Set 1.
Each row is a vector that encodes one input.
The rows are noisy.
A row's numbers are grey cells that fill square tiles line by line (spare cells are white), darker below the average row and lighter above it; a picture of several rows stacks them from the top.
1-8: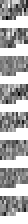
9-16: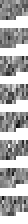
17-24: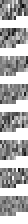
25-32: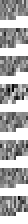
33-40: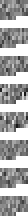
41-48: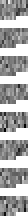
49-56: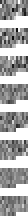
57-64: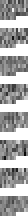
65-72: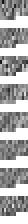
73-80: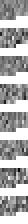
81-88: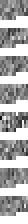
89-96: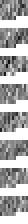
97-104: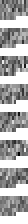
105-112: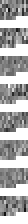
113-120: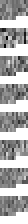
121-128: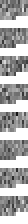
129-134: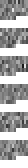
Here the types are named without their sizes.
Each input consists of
a true/false value, together with a list of points on a line.
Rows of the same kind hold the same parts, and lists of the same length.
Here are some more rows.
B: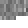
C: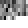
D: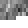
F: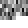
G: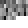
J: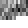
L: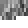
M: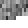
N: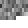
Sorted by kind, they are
B, M, N
C, G
D, F, J, L

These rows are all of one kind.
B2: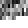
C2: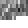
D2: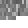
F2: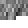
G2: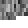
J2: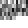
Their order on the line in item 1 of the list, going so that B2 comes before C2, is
G2, B2, D2, C2, F2, J2.
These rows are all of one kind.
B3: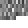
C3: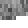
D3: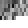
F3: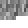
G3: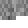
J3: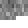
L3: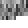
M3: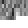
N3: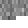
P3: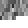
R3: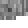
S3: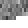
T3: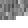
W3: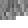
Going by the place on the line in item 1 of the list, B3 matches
J3, S3, T3 and W3.
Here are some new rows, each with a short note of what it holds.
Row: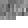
a true/false value, together with a list of two items
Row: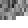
a true/false value, together with a list of two items
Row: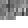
a true/false value, together with a list of two items
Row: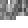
a true/false value, together with a list of one item
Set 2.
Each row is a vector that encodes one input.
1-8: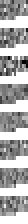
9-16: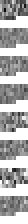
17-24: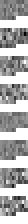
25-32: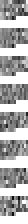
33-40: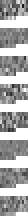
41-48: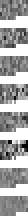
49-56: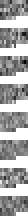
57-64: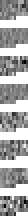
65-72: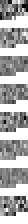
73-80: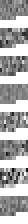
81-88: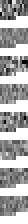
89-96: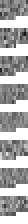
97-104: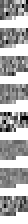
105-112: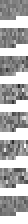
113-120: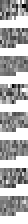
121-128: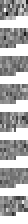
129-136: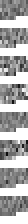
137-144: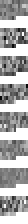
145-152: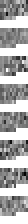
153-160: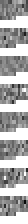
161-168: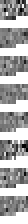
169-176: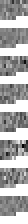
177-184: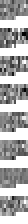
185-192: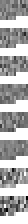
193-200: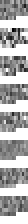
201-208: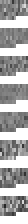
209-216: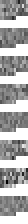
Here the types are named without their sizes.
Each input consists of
a point on a line, together with either a point on a circle, or a label.
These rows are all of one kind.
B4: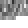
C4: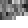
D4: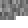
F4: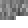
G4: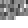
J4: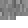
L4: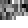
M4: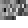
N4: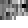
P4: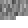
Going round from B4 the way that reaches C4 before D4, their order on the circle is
B4, J4, C4, F4, P4, M4, G4, L4, N4, D4.
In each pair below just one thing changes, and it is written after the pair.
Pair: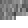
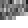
the place on the line
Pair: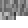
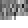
the place on the line
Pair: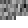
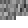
the place on the line
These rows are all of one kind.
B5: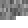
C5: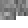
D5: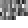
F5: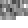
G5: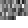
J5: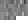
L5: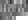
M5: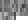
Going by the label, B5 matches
G5 and L5.
